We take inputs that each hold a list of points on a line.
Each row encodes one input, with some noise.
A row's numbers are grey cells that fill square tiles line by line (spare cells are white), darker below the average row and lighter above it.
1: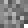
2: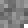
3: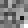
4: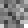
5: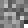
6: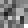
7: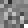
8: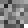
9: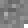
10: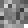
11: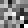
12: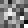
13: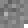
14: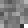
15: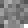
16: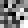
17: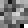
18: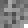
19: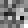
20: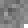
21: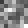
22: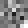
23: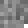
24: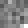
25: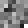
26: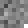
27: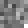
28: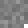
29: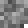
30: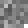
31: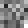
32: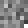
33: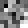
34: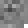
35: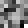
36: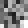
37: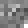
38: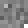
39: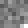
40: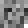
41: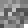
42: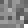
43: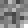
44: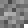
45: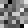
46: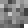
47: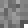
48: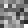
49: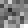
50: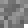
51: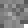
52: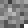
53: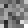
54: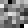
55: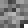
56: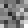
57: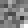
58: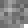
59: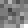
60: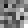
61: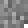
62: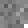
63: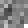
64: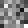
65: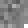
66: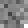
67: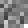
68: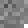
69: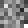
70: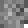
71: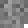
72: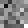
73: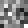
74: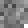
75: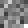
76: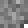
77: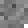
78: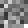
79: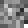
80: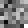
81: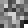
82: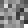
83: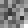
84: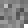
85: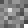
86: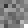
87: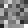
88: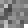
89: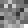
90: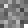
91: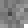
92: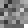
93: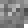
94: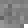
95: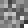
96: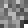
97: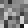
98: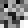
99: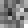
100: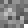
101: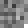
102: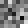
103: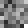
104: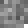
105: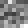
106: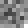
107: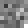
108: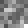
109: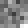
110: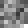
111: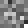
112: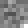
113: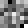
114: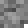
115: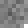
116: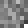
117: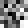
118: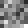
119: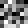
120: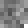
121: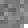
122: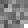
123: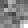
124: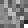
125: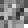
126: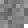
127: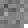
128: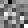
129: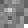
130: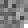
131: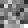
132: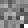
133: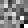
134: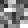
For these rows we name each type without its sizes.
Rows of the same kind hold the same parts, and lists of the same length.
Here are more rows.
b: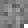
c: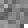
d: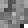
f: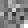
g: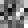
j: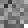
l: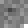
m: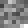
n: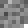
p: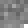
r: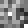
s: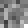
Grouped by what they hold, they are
b, c, g, j, m
d, n
f, r
l, p, s

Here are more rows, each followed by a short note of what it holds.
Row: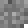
a list of three items
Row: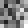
a list of one item
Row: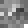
the empty list
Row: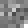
the empty list
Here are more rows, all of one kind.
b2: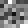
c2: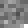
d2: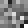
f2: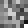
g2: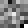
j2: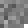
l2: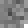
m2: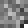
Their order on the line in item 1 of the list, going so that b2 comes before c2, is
l2, b2, d2, c2, j2, f2, g2, m2.
